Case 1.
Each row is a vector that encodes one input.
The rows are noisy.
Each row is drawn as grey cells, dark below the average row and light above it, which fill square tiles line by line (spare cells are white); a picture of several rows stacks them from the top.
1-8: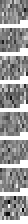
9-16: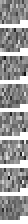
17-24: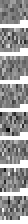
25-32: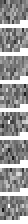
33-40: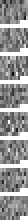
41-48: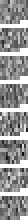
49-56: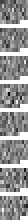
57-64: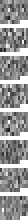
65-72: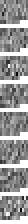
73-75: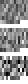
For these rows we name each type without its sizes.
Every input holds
a node of a tree and four true/false values.
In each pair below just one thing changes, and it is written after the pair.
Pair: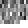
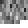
the node of the tree
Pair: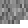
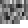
the node of the tree
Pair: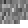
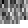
the node of the tree
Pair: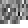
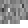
one of the four true/false values
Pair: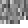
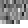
one of the four true/false values
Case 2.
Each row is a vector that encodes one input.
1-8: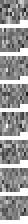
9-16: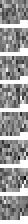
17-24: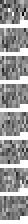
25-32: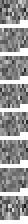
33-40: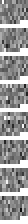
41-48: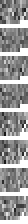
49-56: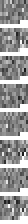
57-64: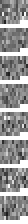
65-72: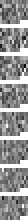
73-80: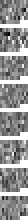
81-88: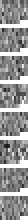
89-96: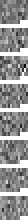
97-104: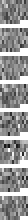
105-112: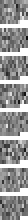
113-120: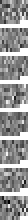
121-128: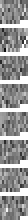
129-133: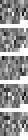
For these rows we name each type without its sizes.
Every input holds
either a node of a tree, or four true/false values.
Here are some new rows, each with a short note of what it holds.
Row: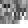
a node of a tree
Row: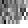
a node of a tree
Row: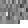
four true/false values
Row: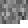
four true/false values
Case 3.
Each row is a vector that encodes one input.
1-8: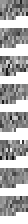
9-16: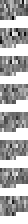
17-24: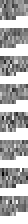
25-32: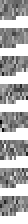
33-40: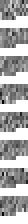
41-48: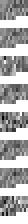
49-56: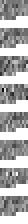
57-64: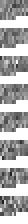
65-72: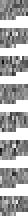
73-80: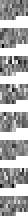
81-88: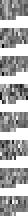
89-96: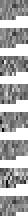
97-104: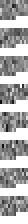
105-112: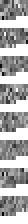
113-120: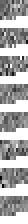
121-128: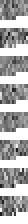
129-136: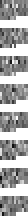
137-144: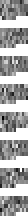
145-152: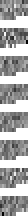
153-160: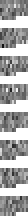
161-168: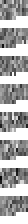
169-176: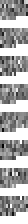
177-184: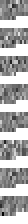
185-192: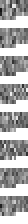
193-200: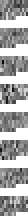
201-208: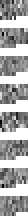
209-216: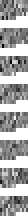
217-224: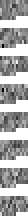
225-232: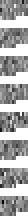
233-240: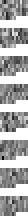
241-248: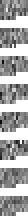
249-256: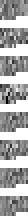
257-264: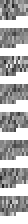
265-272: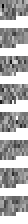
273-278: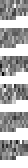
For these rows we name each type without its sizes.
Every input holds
a point on a line, together with either a fixed value, or a node of a tree.
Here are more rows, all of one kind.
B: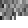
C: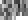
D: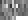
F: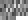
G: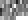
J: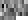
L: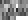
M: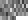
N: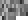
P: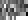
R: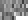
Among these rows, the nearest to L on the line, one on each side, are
N and P.
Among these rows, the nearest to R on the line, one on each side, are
D and J.
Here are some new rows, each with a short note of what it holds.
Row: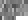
a point on a line
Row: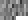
a point on a line
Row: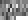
a point on a line and a node of a tree
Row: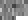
a point on a line
